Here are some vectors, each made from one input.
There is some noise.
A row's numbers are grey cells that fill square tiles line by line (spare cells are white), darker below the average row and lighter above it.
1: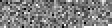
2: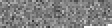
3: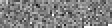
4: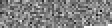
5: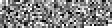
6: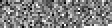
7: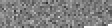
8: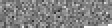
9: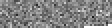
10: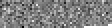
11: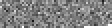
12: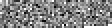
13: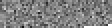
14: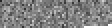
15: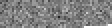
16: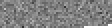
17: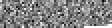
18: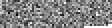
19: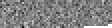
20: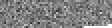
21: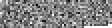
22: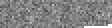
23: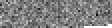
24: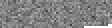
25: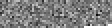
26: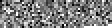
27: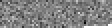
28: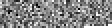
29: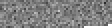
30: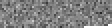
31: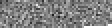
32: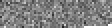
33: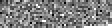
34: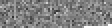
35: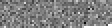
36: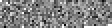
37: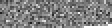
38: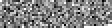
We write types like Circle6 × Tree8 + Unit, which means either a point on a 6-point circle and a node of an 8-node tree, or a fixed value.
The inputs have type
Bool × Line6.
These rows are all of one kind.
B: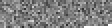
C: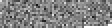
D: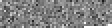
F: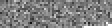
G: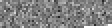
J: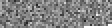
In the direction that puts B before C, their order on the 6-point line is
B, C, D, G, J, F.
